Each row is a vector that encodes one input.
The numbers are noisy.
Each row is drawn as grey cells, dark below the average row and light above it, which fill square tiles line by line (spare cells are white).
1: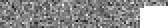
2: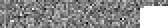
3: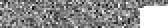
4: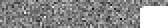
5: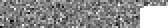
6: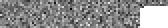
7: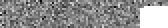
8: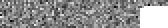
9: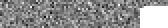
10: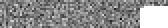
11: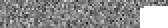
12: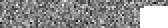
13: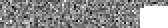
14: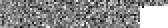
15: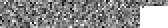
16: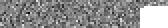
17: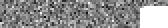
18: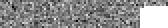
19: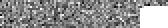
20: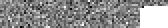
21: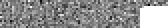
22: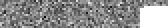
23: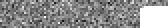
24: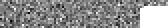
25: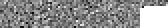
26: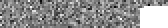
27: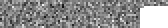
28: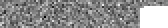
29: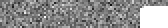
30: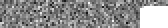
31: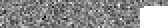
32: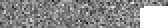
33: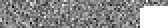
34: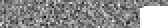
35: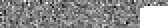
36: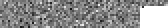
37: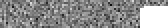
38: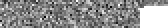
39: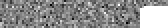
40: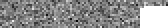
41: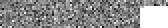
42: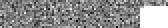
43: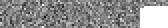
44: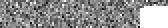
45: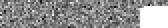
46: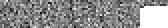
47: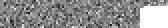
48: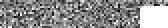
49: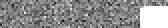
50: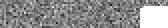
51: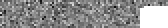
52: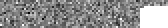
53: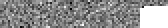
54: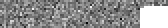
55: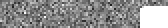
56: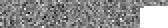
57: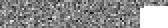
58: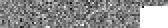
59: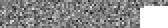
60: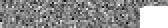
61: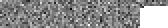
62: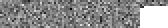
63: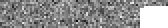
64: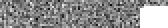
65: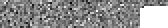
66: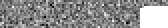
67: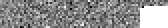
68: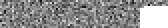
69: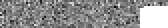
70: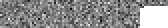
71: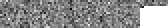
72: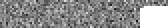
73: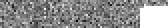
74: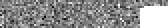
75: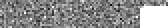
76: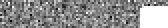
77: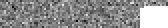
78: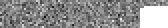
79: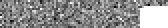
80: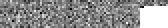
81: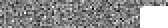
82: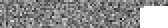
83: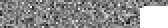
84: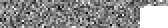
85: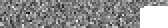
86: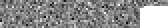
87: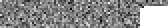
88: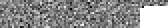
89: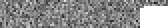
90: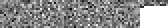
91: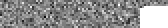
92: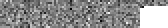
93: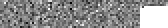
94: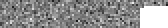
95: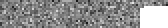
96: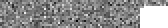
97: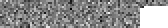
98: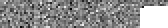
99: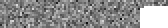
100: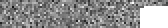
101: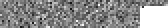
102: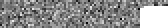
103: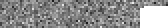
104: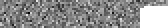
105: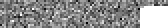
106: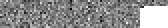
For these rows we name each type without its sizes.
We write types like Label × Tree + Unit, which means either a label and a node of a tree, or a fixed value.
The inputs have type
Circle + Line + Tree.
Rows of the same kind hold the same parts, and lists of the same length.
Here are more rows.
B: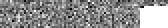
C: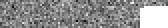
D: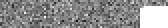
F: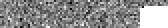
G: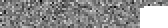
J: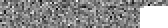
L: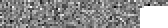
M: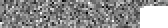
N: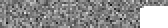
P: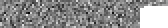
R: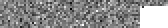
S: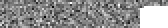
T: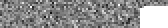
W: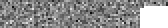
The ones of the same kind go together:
B, F, R
C, D, N, W
G, J, L, M, P, S, T

